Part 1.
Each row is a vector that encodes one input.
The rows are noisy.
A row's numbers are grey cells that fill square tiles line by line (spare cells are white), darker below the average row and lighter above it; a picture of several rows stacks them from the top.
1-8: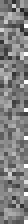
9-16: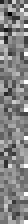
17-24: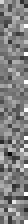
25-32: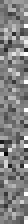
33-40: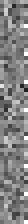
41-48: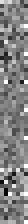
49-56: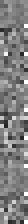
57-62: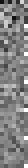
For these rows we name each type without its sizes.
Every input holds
a node of a tree.
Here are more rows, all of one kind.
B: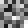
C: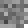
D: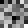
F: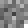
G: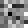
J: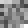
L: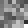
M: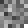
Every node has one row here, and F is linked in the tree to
B and M.
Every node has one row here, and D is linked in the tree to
G.
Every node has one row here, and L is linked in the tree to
J.
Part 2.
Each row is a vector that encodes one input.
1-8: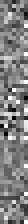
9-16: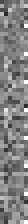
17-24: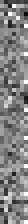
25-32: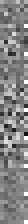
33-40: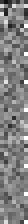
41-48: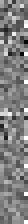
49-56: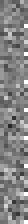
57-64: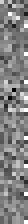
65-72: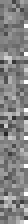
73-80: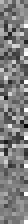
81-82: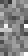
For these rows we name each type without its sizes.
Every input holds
a node of a tree.
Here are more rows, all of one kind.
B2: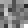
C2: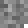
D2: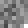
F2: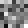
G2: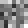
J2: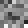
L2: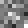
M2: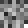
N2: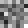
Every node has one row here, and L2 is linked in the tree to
C2 and M2.
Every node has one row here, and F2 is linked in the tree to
B2 and C2.
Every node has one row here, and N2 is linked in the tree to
C2 and J2.
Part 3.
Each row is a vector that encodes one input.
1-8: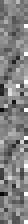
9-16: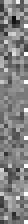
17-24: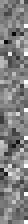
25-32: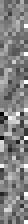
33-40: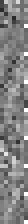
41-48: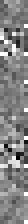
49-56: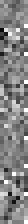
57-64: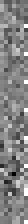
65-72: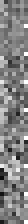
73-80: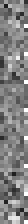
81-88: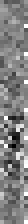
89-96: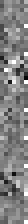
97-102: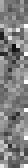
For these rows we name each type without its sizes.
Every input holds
a point on a circle.
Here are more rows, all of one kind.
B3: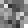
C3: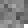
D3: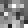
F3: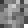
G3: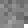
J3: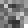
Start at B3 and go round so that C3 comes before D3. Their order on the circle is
B3, F3, G3, C3, J3, D3.
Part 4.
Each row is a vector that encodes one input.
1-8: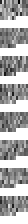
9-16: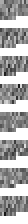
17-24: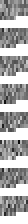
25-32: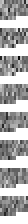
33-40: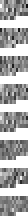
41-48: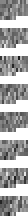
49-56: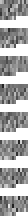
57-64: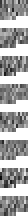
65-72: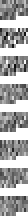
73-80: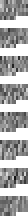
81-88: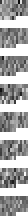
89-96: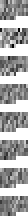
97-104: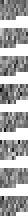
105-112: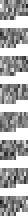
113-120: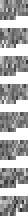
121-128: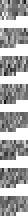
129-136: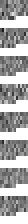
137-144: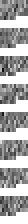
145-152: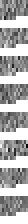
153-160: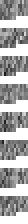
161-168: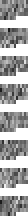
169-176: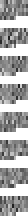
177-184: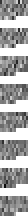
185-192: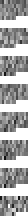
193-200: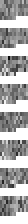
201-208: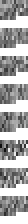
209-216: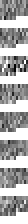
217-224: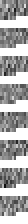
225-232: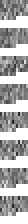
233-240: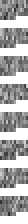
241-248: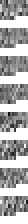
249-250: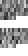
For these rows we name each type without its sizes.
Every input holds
a point on a line.
